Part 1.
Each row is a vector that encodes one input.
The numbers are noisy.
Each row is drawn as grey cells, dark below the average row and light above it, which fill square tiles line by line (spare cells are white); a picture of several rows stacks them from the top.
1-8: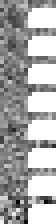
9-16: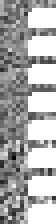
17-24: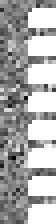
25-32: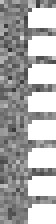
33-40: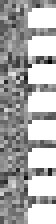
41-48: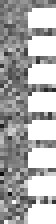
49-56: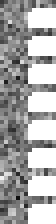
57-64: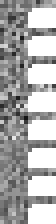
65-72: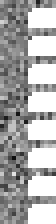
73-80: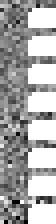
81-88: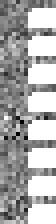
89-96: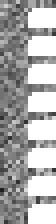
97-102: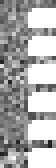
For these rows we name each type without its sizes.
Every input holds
either a fixed value, or a node of a tree and a true/false value.
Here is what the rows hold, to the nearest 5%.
About 5% of them hold a fixed value. The rest hold a node of a tree and a true/false value.
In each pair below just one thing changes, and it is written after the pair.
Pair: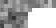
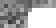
the node of the tree
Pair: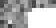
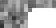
the true/false value
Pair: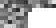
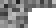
the node of the tree
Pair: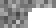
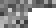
the true/false value
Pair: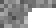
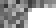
the node of the tree
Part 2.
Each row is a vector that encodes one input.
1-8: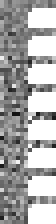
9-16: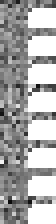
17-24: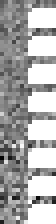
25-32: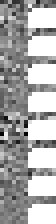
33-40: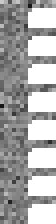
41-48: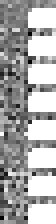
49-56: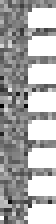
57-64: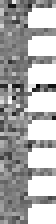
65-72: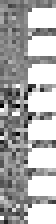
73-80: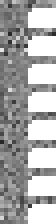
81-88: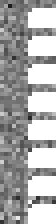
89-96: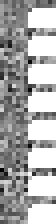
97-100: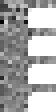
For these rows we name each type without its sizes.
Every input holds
a true/false value, together with either a point on a circle, or a fixed value.
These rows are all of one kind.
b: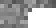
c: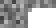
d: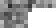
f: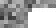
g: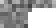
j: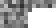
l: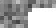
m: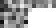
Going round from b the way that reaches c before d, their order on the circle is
b, c, l, d, m, j, g, f.
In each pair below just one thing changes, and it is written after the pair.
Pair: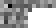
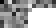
the place on the circle
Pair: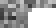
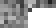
the place on the circle
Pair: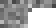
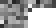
the true/false value
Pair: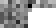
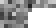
the true/false value
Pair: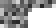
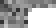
the place on the circle
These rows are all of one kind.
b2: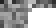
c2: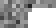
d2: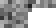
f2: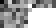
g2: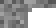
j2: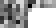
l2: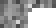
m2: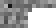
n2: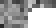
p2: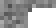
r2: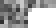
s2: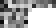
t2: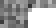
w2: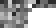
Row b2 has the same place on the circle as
d2, g2 and s2.
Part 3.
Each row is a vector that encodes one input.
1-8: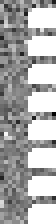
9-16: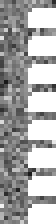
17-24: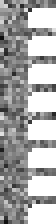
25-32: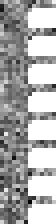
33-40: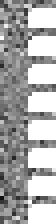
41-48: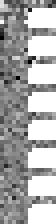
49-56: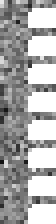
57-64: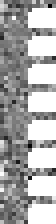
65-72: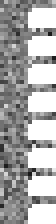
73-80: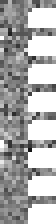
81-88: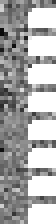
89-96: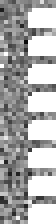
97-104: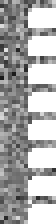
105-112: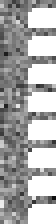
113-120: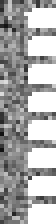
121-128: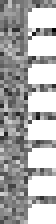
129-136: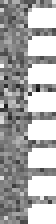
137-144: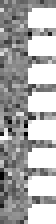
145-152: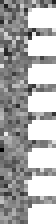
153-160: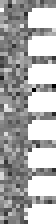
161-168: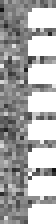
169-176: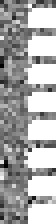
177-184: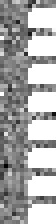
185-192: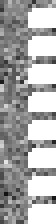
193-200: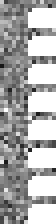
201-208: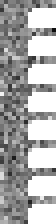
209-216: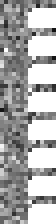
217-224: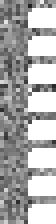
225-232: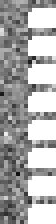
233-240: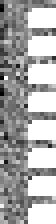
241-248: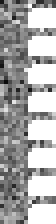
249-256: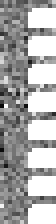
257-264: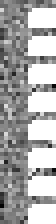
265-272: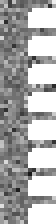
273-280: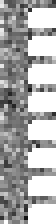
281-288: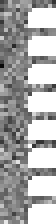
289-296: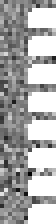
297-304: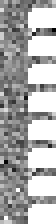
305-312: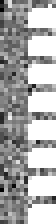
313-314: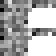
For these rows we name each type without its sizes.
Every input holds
a list of points on a circle.
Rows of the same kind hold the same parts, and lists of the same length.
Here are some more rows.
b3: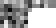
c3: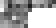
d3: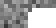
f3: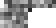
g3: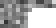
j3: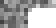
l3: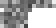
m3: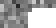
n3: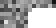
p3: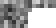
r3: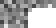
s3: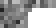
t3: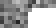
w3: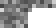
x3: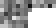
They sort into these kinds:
b3, p3
c3, d3, f3, n3, s3, t3
g3, j3, l3, m3, r3, w3, x3

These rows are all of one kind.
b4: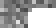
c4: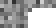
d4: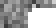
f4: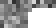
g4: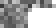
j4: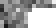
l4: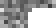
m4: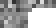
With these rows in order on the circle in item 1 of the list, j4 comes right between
d4 and g4.
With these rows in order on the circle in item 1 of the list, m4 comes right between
c4 and f4.
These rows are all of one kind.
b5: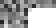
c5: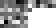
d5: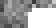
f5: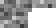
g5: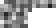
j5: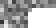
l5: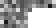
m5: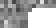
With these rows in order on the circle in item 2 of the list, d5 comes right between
j5 and m5.
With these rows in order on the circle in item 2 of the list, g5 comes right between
j5 and l5.
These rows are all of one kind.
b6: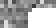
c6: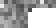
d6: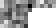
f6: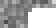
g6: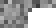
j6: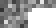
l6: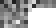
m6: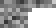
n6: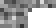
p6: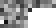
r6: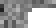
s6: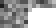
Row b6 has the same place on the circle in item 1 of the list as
c6, d6 and j6.
